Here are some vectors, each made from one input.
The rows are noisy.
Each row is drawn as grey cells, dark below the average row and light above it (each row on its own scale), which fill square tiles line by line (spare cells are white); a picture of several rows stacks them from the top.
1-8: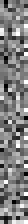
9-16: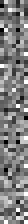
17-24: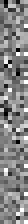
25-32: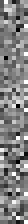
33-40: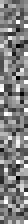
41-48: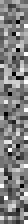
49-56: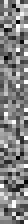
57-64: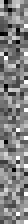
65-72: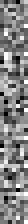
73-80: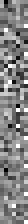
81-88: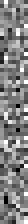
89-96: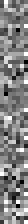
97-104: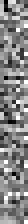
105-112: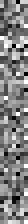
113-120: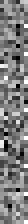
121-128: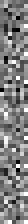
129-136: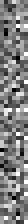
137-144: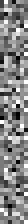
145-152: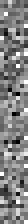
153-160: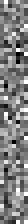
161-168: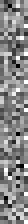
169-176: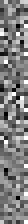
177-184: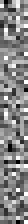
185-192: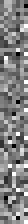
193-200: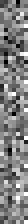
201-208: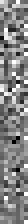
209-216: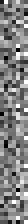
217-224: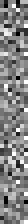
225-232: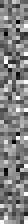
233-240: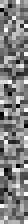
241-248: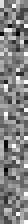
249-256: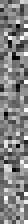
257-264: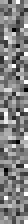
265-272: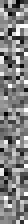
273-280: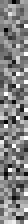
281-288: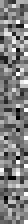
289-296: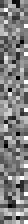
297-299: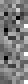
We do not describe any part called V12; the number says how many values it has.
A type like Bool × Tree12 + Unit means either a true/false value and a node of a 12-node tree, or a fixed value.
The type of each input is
Bool × (Line11 + V12) + Circle9 × Circle9.
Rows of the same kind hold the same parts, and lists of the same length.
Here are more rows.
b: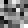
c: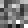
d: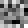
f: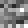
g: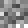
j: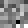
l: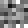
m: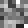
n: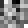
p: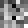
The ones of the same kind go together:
b, f, g
c, m, n, p
d, j, l

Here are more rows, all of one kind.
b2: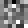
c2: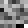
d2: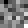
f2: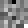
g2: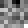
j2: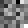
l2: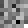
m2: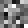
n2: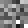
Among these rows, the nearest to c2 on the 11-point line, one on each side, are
j2 and n2.
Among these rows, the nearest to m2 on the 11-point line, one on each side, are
g2 and n2.
